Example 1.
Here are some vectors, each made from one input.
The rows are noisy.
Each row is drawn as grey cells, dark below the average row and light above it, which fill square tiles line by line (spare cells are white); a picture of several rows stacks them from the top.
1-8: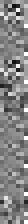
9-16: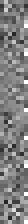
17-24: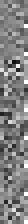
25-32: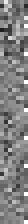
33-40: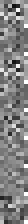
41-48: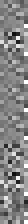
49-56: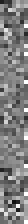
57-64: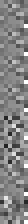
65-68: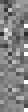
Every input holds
a point on a 9-point line.
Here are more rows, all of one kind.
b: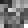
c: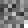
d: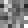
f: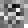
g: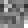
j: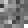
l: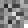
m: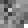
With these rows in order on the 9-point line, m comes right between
b and j.
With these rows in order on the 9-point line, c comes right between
g and l.
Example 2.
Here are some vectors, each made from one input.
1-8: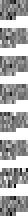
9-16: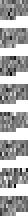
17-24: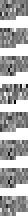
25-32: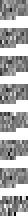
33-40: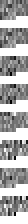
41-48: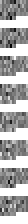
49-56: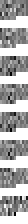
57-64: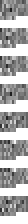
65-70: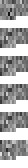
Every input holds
either a fixed value, or a node of a 7-node tree.
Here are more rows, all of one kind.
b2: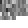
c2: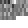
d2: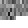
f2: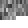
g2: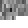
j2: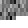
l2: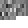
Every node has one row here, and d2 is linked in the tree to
g2 and j2.
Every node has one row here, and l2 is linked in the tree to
f2.
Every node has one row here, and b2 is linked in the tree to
c2 and g2.
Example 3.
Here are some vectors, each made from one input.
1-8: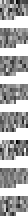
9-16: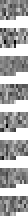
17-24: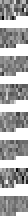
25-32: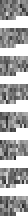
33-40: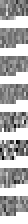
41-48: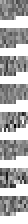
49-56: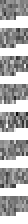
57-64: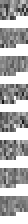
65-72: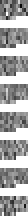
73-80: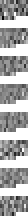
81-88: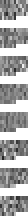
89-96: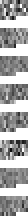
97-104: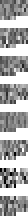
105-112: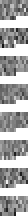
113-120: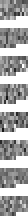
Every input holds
a point on an 8-point line.
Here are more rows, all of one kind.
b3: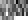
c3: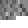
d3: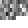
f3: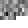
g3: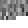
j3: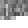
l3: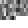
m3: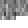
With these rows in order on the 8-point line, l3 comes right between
b3 and c3.
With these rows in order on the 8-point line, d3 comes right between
g3 and m3.
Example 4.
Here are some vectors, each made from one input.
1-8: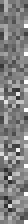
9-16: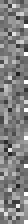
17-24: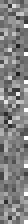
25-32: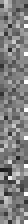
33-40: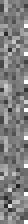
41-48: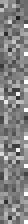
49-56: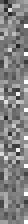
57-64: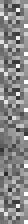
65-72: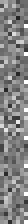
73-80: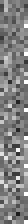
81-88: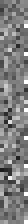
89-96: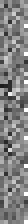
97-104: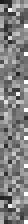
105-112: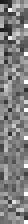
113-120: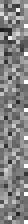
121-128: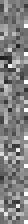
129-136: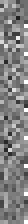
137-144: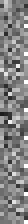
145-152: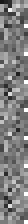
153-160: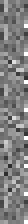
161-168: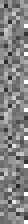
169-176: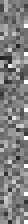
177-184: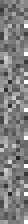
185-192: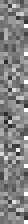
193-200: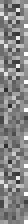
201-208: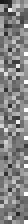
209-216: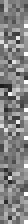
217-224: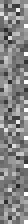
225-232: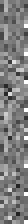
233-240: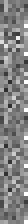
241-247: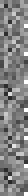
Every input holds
a point on a 9-point line.
